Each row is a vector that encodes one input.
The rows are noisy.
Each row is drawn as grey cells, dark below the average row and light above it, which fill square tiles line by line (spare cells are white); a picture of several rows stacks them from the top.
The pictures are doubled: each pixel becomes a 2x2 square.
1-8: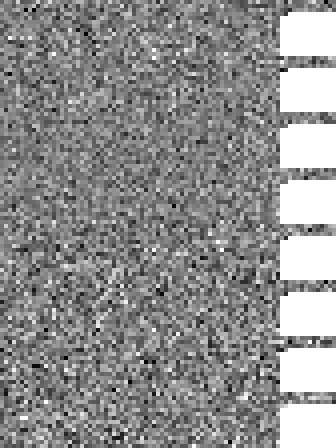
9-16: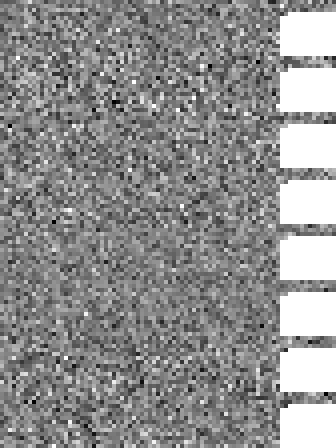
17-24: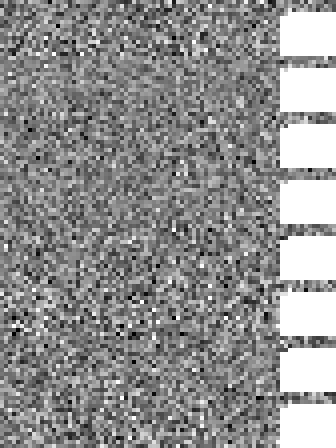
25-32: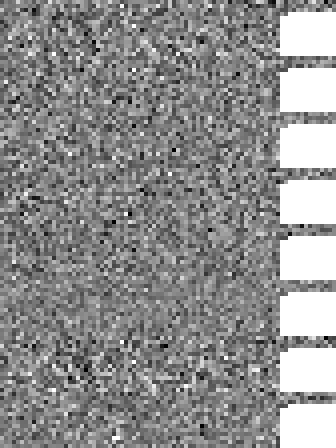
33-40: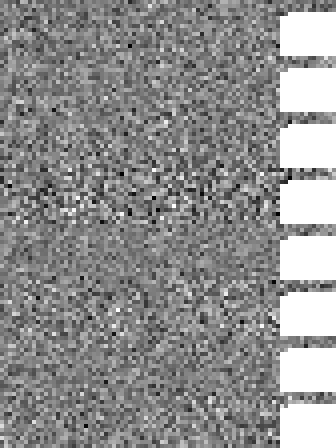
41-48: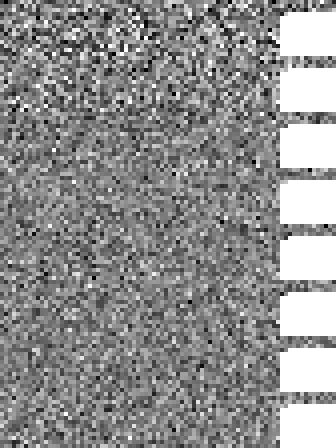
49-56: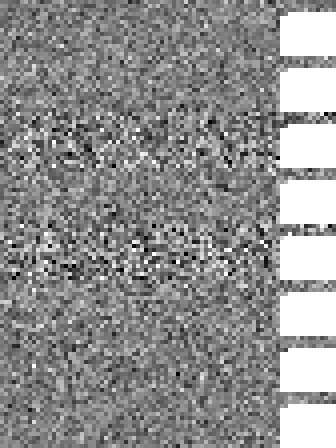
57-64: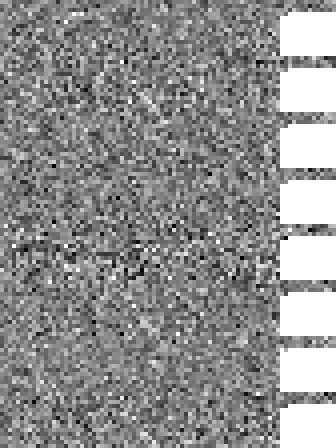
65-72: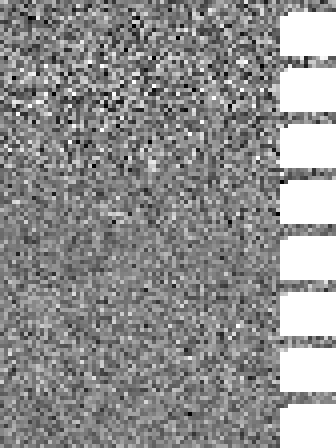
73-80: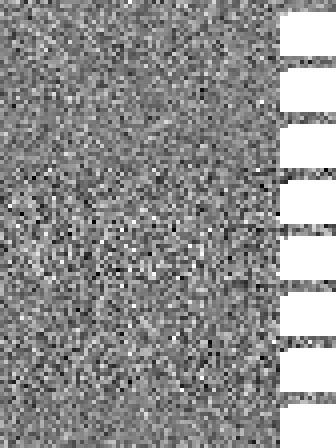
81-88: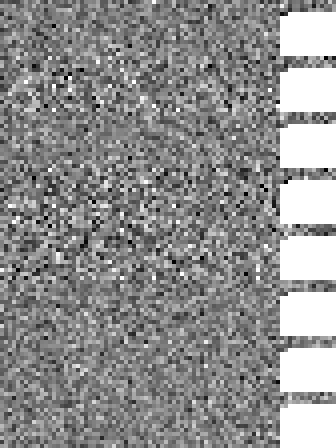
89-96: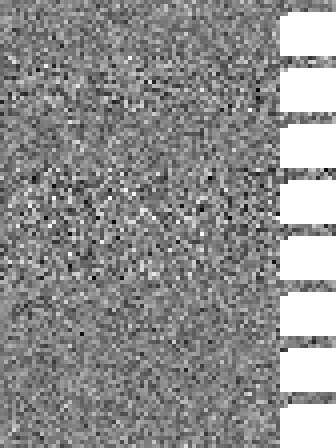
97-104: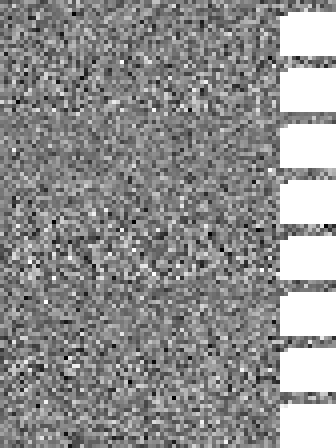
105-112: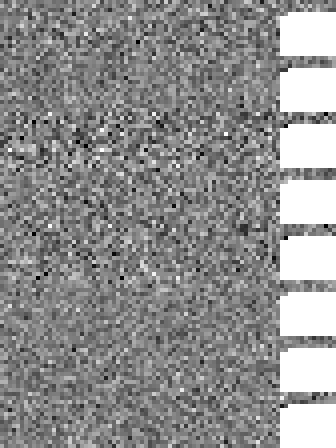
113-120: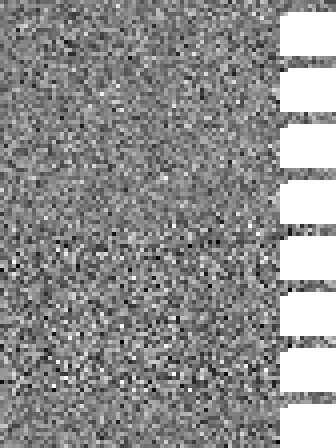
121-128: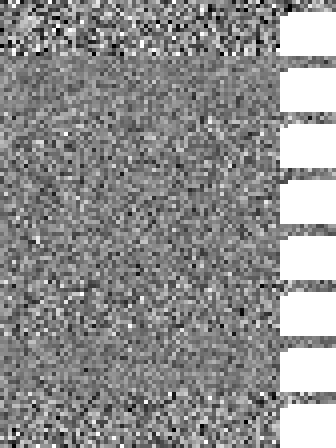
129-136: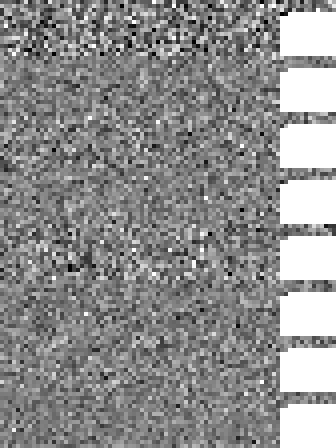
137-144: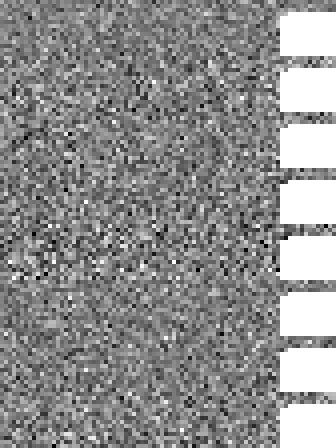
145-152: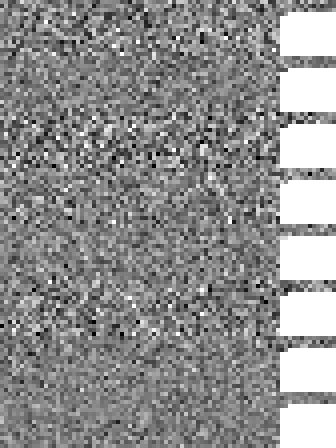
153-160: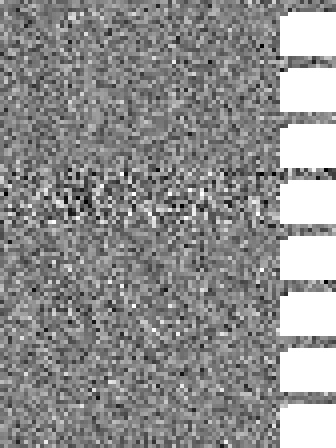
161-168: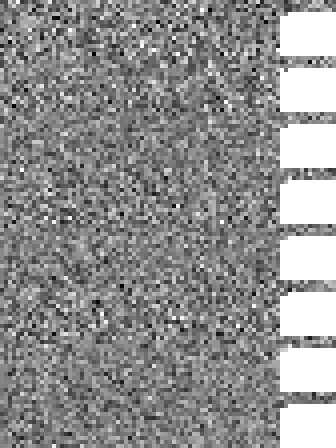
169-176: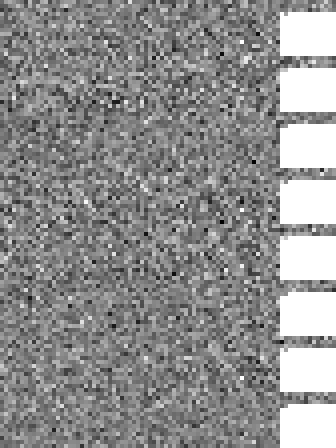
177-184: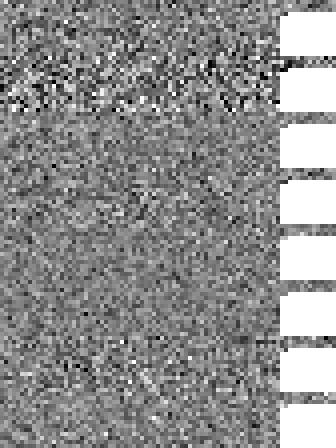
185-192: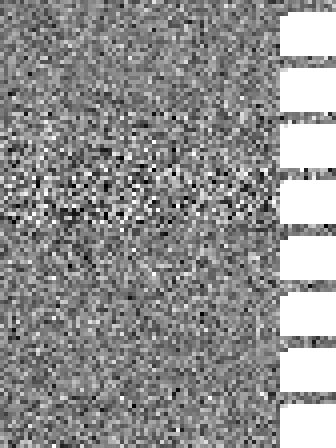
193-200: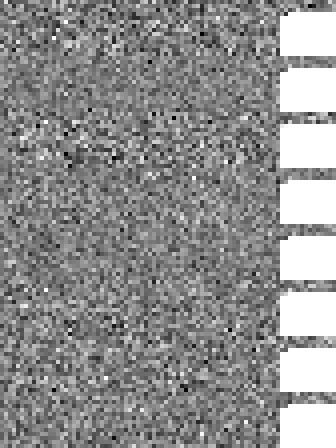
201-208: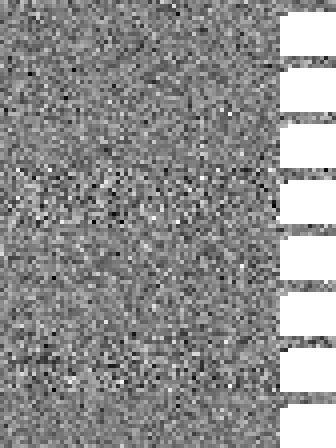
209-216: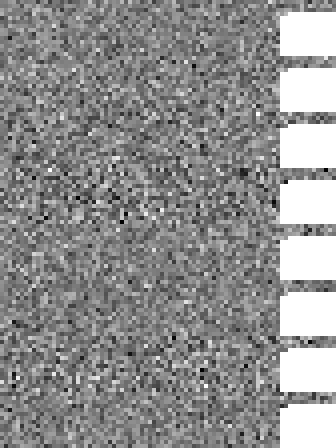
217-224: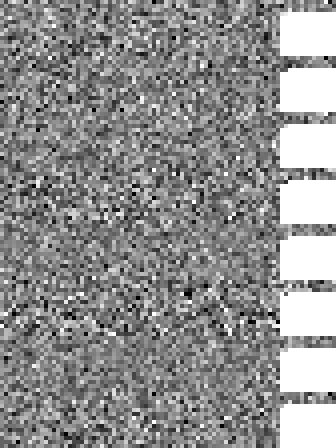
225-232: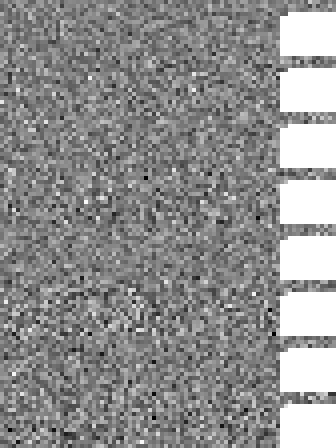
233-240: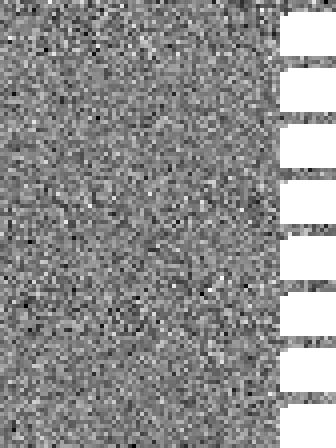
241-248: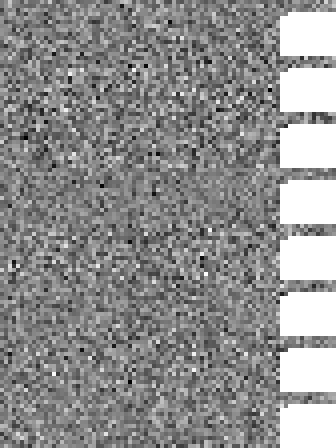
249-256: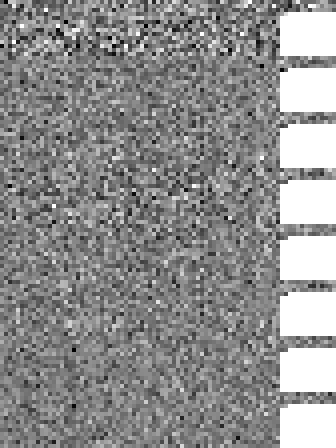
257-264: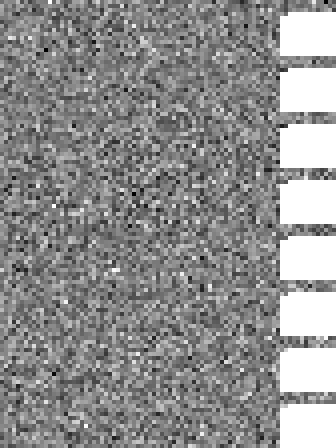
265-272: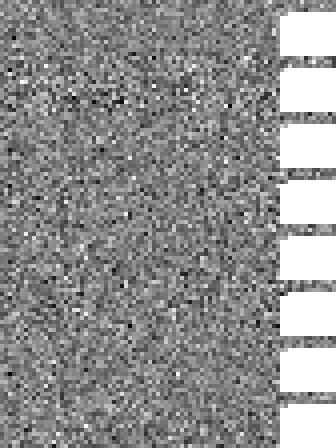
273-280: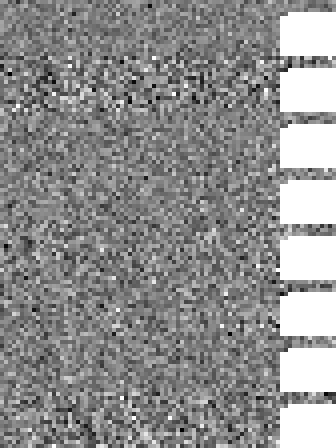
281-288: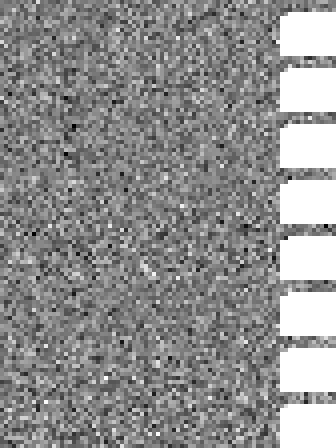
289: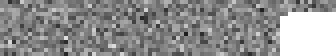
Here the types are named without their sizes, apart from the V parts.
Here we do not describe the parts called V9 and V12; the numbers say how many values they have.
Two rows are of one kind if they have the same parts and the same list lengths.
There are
3 kinds of row.
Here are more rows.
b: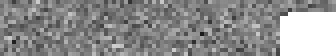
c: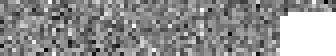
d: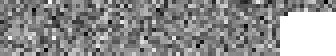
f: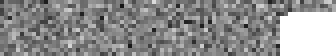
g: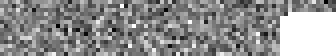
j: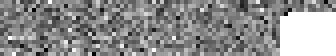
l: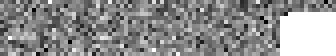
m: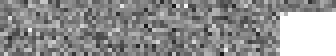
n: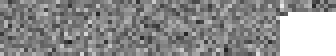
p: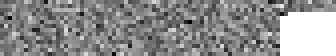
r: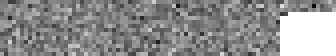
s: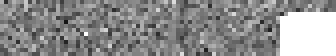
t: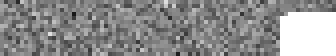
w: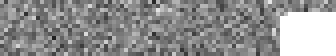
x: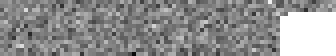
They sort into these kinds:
b, f, p, r, w, x
c, d, g, j, l
m, n, s, t

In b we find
a point on a line, a value of V9 and a value of V12.
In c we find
a point on a line and a value of V9.
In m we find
a point on a circle, a point on a line, a value of V9 and a value of V12.
